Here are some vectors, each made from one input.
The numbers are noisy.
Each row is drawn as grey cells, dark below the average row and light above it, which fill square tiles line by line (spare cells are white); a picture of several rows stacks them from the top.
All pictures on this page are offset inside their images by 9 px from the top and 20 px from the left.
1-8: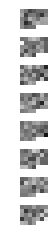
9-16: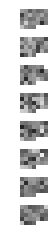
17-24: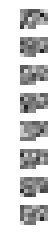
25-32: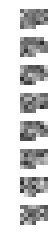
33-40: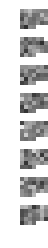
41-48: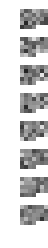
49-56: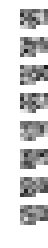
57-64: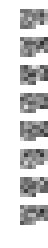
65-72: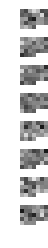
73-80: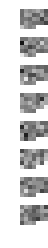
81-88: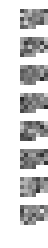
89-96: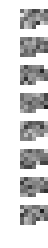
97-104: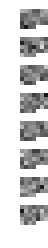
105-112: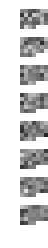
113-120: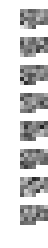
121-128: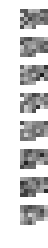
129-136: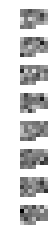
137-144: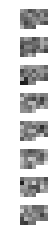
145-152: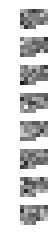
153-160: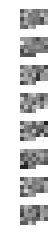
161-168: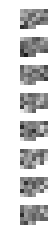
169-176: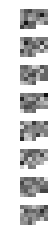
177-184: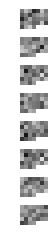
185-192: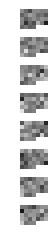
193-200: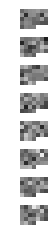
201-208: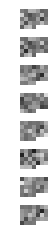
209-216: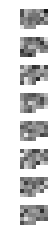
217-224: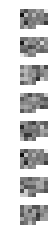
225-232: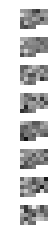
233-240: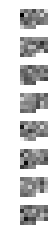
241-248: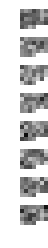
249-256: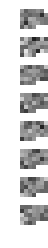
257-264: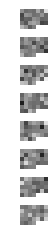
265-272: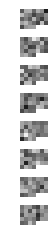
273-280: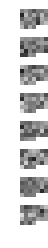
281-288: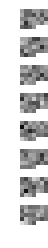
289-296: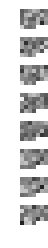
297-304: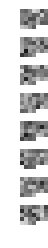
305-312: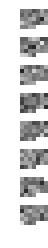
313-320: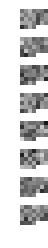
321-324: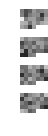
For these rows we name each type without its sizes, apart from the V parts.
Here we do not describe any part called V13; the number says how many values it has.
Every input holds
a label, together with either a node of a tree, or a value of V13.
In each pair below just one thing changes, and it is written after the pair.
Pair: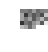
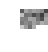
the label
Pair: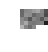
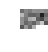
the value of V13
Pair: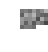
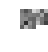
the label
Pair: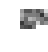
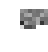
the value of V13
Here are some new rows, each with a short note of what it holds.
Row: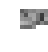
a label and a node of a tree
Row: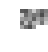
a label and a value of V13
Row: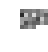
a label and a value of V13
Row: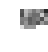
a label and a value of V13
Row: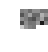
a label and a value of V13
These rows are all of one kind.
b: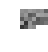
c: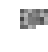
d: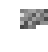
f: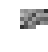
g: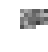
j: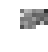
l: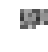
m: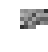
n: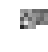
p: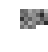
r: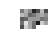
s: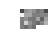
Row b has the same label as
d, f and m.
